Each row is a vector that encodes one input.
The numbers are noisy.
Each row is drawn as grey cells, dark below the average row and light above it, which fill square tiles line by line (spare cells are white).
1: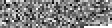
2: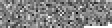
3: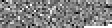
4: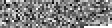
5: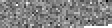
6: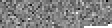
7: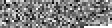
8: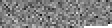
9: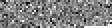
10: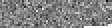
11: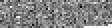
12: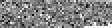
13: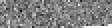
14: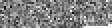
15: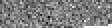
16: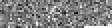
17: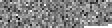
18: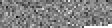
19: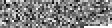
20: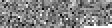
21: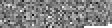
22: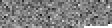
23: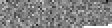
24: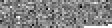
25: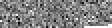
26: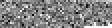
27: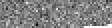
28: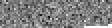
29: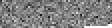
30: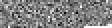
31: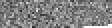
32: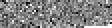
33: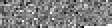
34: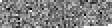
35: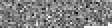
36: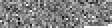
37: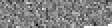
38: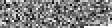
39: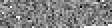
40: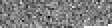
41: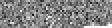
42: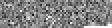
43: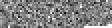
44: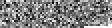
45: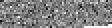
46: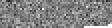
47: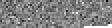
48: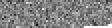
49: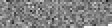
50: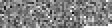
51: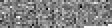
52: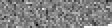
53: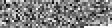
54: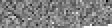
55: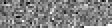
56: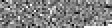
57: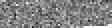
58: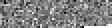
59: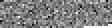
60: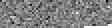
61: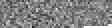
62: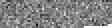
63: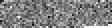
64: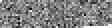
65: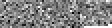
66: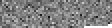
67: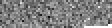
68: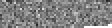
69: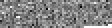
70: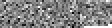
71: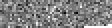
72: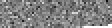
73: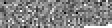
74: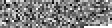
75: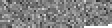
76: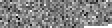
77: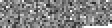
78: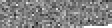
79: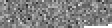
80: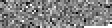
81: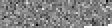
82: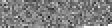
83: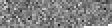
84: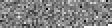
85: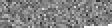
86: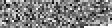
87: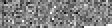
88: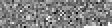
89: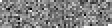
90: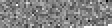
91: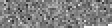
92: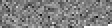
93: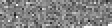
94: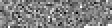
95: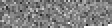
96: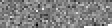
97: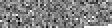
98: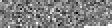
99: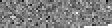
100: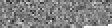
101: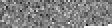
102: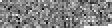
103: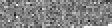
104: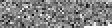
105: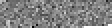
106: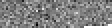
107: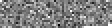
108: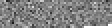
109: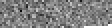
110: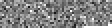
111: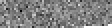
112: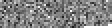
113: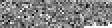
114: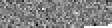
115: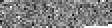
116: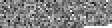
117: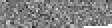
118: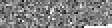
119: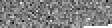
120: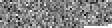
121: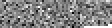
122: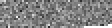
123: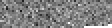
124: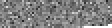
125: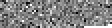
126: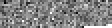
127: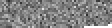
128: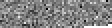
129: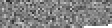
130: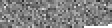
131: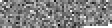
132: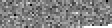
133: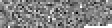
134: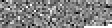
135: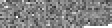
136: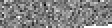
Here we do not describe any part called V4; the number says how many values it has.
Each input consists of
a list of up to two items, each either a point on a 5-point line, or a true/false value and a value of V4.
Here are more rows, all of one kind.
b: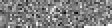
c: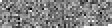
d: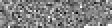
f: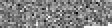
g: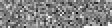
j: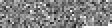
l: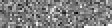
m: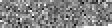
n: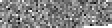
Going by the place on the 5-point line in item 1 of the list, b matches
d and l.
